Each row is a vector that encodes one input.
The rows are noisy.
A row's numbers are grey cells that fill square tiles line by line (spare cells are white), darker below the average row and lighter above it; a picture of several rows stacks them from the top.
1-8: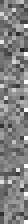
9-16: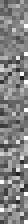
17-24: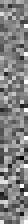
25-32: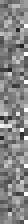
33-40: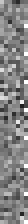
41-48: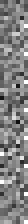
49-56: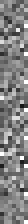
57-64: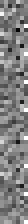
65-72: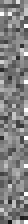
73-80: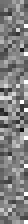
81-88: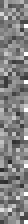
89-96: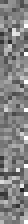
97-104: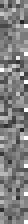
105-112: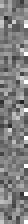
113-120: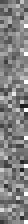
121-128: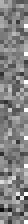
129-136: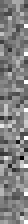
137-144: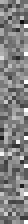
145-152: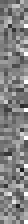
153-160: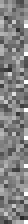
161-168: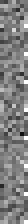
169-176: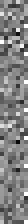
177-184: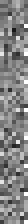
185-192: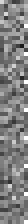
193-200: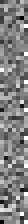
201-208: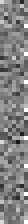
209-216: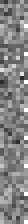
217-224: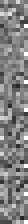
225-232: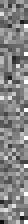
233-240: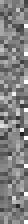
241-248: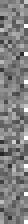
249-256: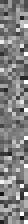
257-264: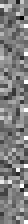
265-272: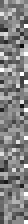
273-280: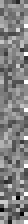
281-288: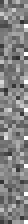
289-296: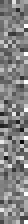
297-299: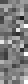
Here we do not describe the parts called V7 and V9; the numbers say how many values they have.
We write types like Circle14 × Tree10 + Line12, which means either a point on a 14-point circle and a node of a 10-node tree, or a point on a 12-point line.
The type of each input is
(Bool × Bool × Bool + Unit) × V7 + Line6 × V9.
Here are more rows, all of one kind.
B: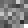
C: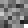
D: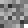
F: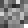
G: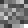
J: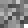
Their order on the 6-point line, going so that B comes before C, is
F, B, C, G, J, D.
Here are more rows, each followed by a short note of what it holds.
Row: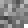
a value of V7
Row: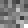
three true/false values and a value of V7
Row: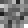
a value of V7
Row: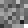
a point on a 6-point line and a value of V9
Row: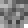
a value of V7
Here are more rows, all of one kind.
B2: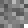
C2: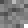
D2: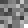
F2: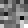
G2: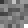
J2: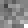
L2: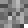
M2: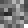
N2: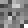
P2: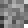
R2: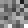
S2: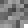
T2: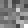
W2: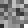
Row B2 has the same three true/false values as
F2, J2 and R2.
